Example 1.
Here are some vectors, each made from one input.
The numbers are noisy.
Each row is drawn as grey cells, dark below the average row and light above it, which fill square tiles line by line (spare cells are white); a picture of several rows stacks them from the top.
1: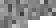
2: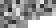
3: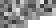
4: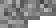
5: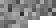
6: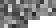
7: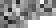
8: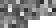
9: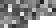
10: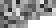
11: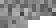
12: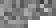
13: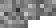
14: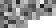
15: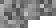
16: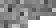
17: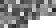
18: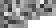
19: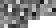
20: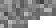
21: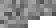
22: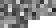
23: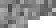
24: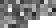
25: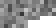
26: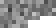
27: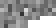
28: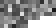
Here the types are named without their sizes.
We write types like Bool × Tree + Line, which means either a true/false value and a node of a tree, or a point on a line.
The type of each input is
Line.
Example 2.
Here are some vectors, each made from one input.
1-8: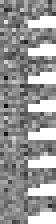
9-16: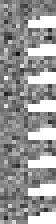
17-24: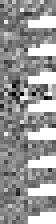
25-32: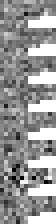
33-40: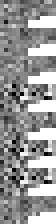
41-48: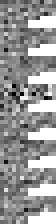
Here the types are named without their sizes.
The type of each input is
Line × Line + Unit.
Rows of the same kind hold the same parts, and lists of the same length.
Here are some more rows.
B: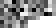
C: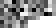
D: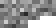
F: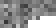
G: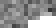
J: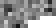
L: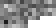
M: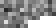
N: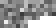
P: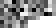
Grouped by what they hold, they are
B, C, P
D, F, G, J, L, M, N

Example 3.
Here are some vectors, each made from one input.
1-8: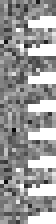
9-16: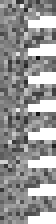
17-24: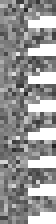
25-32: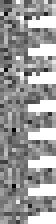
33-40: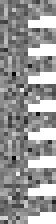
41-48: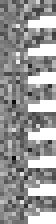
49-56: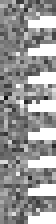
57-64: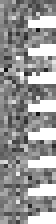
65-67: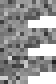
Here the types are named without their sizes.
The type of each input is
Tree + Unit.
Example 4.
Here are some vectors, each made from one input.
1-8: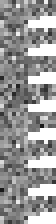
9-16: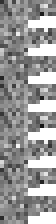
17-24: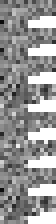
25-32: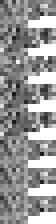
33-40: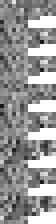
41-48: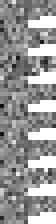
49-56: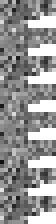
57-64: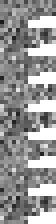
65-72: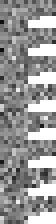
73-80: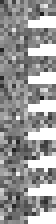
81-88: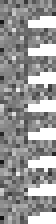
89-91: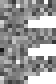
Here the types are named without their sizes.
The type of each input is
Line.
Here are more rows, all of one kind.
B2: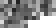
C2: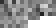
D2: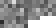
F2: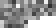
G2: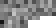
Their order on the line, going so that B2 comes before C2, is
B2, D2, G2, C2, F2.
